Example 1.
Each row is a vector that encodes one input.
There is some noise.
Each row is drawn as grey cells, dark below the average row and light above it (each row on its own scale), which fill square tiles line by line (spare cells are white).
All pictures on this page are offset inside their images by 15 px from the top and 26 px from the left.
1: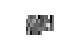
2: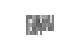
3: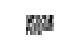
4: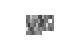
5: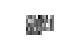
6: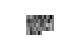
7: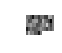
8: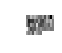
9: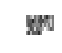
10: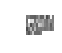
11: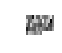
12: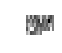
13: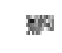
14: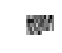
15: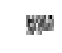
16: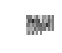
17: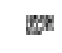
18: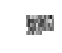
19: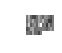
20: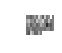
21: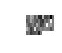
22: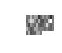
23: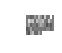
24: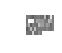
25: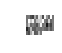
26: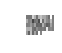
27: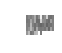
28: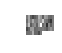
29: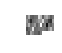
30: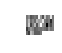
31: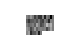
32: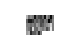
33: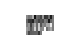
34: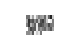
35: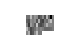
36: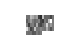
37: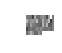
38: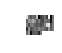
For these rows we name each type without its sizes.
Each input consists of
a point on a circle.
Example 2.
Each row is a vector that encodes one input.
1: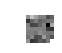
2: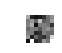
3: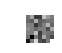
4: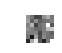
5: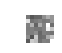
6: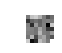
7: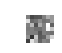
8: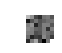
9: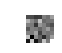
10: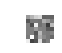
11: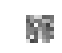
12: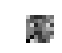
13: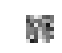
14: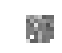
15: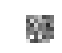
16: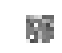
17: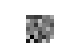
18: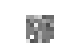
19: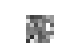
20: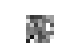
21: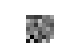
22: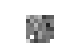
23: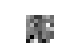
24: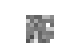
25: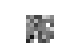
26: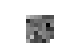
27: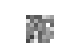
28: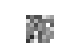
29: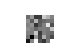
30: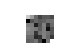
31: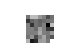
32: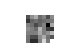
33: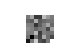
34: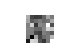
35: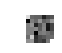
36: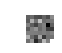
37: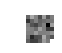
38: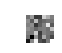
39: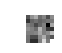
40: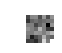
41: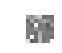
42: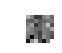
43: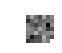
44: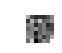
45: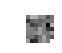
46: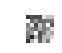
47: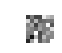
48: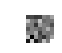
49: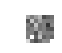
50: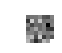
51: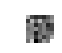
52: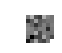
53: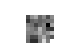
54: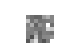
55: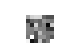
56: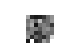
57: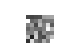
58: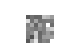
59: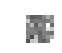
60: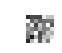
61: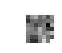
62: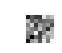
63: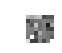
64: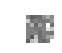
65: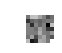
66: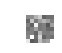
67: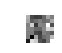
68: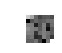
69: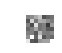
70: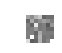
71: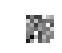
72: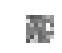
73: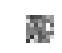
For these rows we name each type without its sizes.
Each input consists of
a point on a line.
